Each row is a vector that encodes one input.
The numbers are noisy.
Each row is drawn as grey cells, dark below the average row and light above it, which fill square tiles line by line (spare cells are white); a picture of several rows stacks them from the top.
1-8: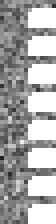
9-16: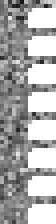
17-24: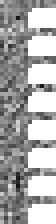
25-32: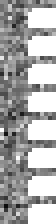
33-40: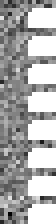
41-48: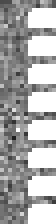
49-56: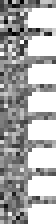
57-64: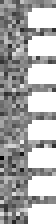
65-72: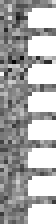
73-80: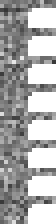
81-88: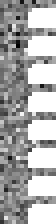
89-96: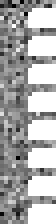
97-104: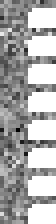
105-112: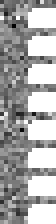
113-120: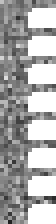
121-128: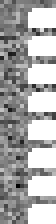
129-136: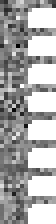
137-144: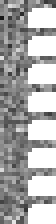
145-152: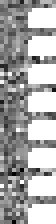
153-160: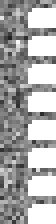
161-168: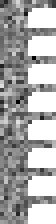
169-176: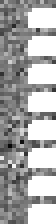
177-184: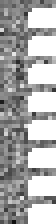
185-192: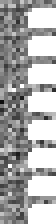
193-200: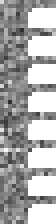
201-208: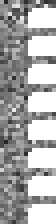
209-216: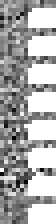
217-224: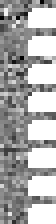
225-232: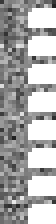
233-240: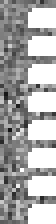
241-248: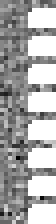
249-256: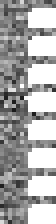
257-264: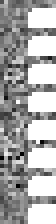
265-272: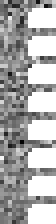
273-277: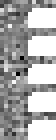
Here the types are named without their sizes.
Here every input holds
either a point on a line, or three true/false values.
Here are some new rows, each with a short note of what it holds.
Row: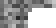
a point on a line
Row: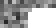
three true/false values
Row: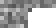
a point on a line
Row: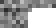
three true/false values
